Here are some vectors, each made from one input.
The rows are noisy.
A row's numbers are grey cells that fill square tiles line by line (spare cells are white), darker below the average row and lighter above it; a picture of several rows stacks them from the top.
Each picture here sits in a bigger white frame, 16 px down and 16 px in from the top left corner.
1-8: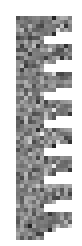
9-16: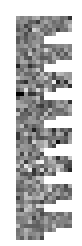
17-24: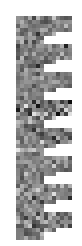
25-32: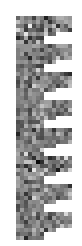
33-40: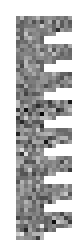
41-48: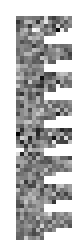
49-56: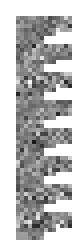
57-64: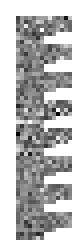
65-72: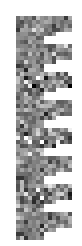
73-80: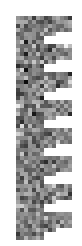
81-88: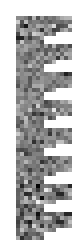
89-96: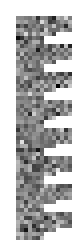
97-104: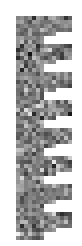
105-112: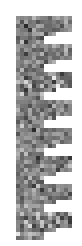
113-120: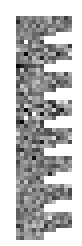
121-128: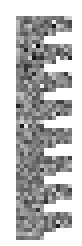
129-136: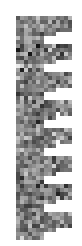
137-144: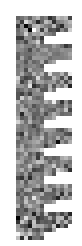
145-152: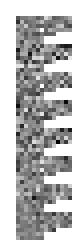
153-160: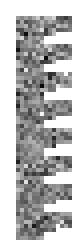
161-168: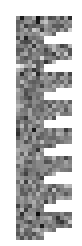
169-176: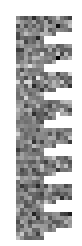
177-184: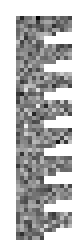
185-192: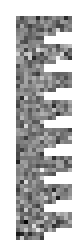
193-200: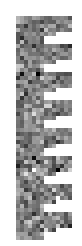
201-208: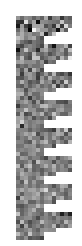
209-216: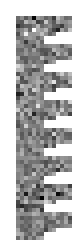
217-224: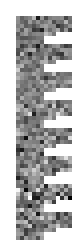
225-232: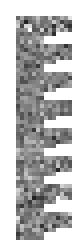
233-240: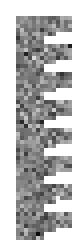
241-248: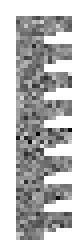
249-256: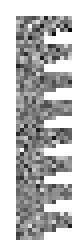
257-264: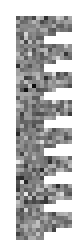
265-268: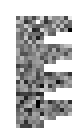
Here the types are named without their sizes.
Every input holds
a point on a circle, a point on a line and a true/false value.
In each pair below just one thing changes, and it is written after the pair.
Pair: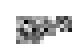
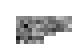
the place on the line
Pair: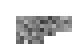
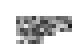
the place on the circle
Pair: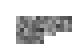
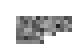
the true/false value
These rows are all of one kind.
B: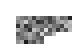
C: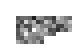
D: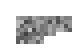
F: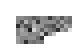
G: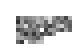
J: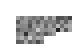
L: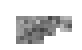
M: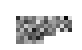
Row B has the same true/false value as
F and L.
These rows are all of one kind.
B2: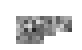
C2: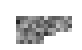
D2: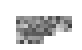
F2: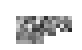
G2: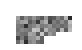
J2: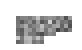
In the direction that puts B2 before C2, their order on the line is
B2, F2, D2, C2, J2, G2.
